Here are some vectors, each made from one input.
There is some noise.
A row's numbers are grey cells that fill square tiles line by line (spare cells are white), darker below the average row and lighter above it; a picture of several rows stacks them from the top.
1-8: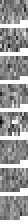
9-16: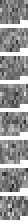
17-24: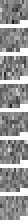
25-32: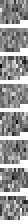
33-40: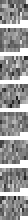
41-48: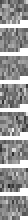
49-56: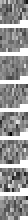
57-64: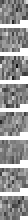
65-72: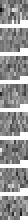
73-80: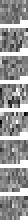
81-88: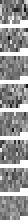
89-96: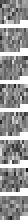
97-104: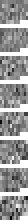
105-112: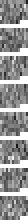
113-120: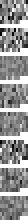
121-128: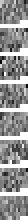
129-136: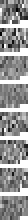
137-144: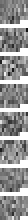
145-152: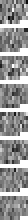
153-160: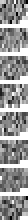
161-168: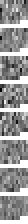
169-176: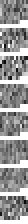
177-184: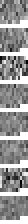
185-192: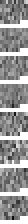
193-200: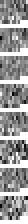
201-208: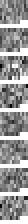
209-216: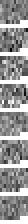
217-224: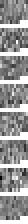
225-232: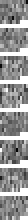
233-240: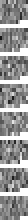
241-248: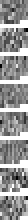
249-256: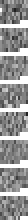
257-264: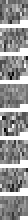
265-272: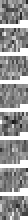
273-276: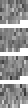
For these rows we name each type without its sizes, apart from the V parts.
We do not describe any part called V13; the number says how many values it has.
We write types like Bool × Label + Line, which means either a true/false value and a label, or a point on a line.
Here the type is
Line × (Tree + V13).
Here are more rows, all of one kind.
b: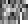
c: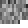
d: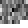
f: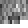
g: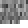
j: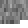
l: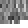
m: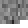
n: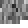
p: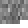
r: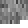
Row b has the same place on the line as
g and l.
